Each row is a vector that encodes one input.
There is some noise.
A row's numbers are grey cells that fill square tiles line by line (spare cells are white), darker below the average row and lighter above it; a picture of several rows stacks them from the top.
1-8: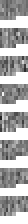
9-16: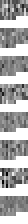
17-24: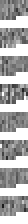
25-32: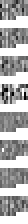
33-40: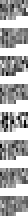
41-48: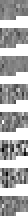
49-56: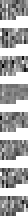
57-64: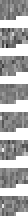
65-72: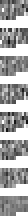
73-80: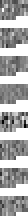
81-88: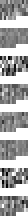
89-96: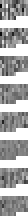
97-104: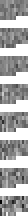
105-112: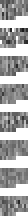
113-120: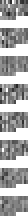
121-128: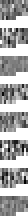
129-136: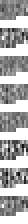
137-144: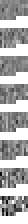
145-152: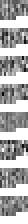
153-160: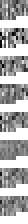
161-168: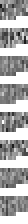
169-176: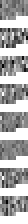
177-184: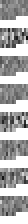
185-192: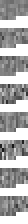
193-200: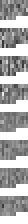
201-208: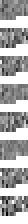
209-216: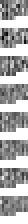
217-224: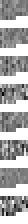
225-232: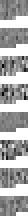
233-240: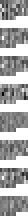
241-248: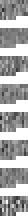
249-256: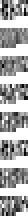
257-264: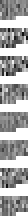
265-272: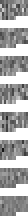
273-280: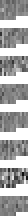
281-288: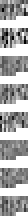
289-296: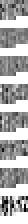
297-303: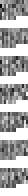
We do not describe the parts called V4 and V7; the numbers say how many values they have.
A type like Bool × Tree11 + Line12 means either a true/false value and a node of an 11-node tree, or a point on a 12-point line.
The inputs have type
Bool × (Label6 × V4 + V7) + Unit.
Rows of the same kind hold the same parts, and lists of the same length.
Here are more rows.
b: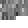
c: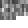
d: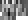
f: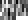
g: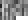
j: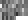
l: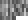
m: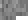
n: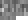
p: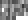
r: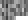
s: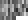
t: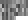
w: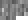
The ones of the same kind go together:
b, j, l, m, s
c, g, n, p, r, t, w
d, f

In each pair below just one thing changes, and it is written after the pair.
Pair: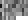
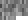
the label
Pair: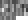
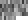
the value of V4
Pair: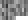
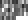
the true/false value
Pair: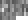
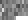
the true/false value
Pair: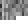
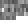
the label
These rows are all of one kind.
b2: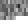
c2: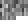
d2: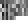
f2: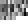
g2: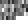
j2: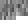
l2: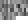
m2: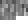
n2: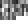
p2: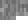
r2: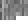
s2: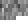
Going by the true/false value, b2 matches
d2, f2, l2 and s2.
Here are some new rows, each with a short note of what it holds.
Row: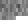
one of 6 labels, a true/false value and a value of V4
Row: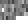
one of 6 labels, a true/false value and a value of V4
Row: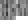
one of 6 labels, a true/false value and a value of V4
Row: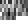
a fixed value
